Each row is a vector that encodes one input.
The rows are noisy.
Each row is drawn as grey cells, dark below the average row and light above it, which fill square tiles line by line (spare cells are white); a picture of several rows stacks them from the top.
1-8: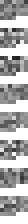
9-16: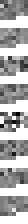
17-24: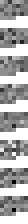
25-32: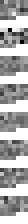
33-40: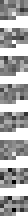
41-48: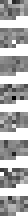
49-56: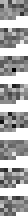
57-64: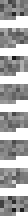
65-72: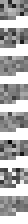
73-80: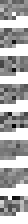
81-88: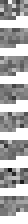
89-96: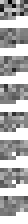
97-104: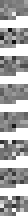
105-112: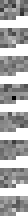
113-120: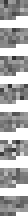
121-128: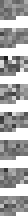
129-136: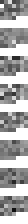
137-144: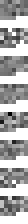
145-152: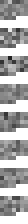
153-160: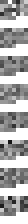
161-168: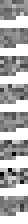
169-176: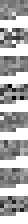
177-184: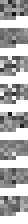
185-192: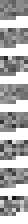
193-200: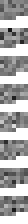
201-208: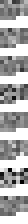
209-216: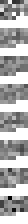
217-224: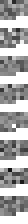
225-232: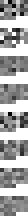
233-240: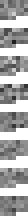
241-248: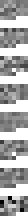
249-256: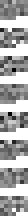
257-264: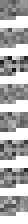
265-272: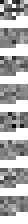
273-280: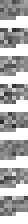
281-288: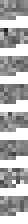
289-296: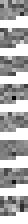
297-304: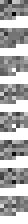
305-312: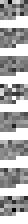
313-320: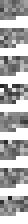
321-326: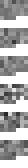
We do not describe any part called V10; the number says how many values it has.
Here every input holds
a value of V10, together with either a point on a 9-point line and four true/false values, or a node of a 7-node tree.
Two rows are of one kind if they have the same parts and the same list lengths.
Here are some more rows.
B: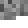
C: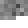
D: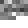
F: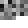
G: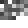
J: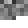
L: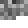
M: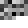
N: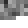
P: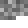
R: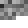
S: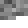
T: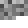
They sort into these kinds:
B, C, F, L, M, N, P, R, S, T
D, G, J

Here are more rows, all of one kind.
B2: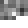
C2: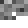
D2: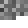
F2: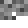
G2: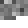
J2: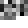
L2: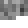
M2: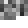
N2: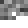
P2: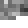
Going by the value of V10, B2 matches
C2, F2 and N2.
